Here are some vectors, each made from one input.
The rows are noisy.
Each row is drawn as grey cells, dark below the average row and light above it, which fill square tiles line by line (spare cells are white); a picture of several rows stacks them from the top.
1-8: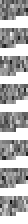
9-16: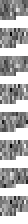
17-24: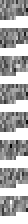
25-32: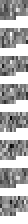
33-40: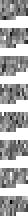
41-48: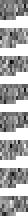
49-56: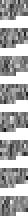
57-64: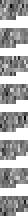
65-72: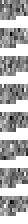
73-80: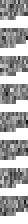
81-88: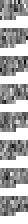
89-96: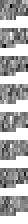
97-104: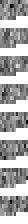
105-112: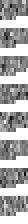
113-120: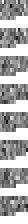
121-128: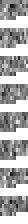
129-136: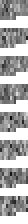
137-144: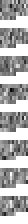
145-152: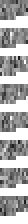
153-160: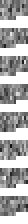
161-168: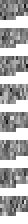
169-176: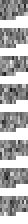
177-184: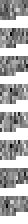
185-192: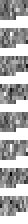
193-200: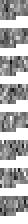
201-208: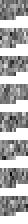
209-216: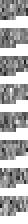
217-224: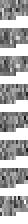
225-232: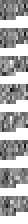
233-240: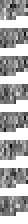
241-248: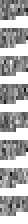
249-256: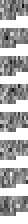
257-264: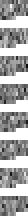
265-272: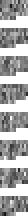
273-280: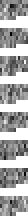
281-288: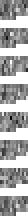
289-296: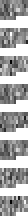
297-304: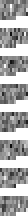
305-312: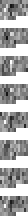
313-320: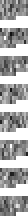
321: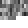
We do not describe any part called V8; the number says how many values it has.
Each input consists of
either a node of a 14-node tree and a true/false value, or two values of V8.
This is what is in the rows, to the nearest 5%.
About 60% of them hold a node of a 14-node tree and a true/false value. The rest hold two values of V8.
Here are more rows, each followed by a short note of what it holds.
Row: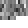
two values of V8
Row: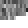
a node of a 14-node tree and a true/false value
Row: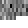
two values of V8
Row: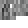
a node of a 14-node tree and a true/false value
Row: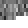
a node of a 14-node tree and a true/false value
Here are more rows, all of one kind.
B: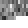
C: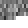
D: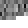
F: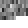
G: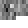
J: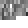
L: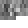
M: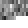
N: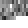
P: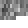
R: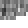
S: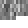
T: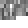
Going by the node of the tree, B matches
J, M, N and T.
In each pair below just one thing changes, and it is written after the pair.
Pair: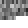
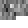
the true/false value
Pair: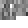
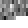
the true/false value
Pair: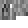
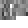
the node of the tree
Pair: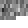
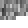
the node of the tree
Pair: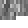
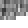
the node of the tree
